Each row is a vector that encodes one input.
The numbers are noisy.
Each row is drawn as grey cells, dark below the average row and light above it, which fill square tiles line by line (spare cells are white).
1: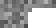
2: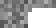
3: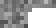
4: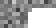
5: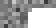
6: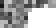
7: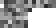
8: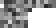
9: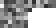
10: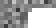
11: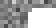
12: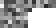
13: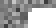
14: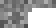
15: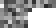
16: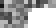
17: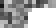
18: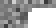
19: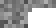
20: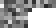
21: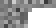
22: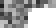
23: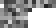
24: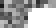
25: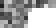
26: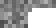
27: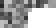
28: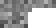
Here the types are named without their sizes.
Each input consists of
a point on a line.
